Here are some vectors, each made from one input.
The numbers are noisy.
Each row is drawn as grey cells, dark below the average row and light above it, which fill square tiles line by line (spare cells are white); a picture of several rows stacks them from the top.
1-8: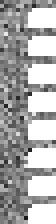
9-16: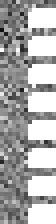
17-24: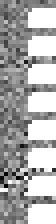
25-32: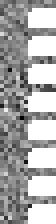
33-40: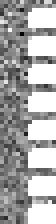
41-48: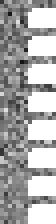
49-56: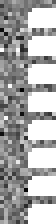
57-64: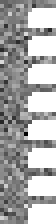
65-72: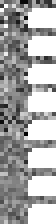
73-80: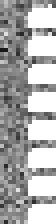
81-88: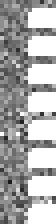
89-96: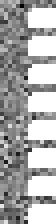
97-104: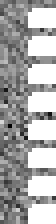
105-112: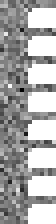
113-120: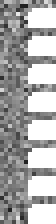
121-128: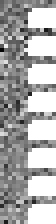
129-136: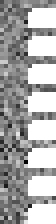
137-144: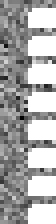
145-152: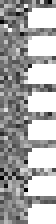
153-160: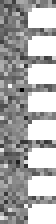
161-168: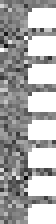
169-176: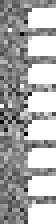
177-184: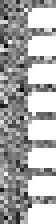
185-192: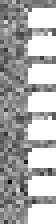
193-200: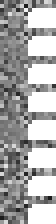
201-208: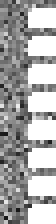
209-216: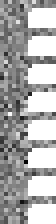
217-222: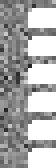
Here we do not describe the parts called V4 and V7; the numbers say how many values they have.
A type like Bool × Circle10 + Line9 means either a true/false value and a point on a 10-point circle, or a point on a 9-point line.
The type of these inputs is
(Bool × Circle6 + V7) × V4 + Circle9.
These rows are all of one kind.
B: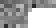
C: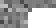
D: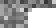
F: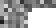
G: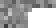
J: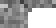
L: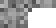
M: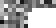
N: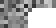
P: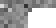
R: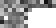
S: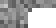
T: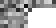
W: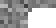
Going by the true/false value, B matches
D, G and R.
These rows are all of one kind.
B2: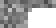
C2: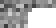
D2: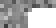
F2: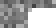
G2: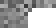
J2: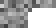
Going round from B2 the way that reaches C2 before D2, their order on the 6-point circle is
B2, C2, D2, J2, G2, F2.
